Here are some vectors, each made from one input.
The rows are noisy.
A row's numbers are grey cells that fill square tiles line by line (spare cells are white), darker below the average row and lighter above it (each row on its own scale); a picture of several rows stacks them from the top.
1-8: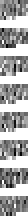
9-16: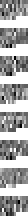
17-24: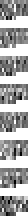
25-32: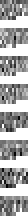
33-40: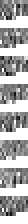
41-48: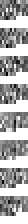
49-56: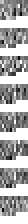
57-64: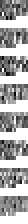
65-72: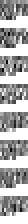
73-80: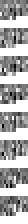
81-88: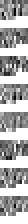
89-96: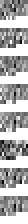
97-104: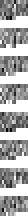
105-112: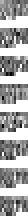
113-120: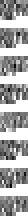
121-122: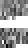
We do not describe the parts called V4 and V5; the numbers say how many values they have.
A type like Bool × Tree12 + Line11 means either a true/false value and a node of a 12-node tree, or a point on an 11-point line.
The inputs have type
Bool × V4 + Line6 × V5.
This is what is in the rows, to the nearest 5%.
About 45% of them hold a point on a 6-point line and a value of V5. The rest hold a true/false value and a value of V4.
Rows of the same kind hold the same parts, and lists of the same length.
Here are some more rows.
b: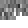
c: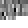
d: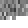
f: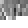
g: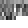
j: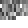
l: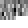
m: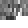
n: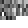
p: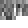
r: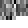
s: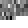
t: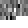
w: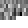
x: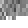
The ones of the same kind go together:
b, g, m, n, p, r, s, t
c, d, f, j, l, w, x

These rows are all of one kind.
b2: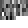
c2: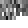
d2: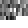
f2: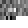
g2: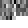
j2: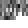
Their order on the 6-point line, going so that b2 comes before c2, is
b2, c2, g2, f2, d2, j2.
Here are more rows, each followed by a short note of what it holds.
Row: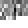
a true/false value and a value of V4
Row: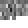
a true/false value and a value of V4
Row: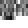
a point on a 6-point line and a value of V5
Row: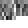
a point on a 6-point line and a value of V5
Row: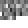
a true/false value and a value of V4
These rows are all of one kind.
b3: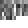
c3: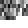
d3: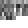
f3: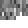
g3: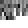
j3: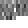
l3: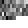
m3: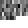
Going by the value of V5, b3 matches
d3 and j3.
